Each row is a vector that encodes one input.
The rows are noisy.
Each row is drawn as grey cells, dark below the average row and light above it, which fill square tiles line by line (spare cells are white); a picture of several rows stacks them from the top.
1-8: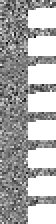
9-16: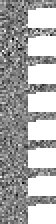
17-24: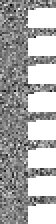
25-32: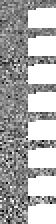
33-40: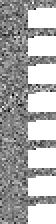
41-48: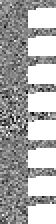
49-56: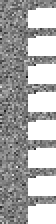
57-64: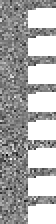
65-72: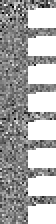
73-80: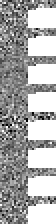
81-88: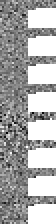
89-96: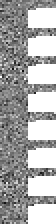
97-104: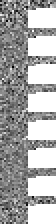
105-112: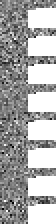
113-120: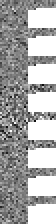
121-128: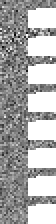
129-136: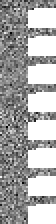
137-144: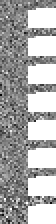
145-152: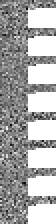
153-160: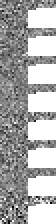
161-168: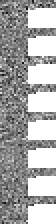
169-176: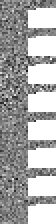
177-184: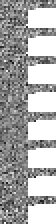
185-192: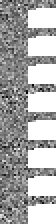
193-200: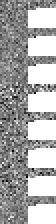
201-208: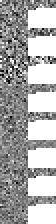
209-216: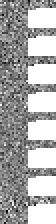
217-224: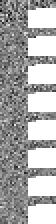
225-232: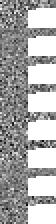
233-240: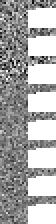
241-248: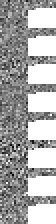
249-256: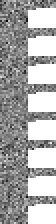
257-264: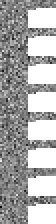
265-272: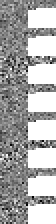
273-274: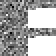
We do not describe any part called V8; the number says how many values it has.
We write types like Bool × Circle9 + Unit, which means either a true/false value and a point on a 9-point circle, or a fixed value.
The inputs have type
Bool × Circle9 × (Line7 + V8) + Label9.
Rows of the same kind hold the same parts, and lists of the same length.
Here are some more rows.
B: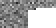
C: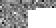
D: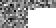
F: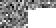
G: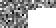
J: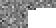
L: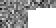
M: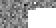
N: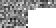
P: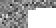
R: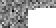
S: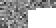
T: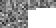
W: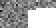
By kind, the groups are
B, G, L, T, W
C, J, M, P, S
D, F, N, R

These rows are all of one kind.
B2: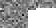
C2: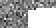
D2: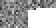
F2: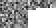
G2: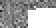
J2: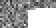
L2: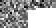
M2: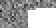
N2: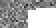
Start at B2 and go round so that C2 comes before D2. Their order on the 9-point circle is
B2, F2, C2, M2, D2, N2, G2, L2, J2.
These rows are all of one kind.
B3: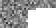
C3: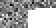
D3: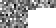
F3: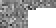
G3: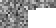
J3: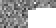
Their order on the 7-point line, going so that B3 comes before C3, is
D3, J3, B3, F3, C3, G3.
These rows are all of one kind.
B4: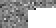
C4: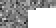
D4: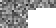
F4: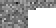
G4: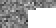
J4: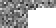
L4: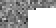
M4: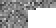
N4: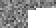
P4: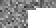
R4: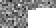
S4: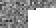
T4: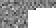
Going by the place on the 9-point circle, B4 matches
G4 and M4.
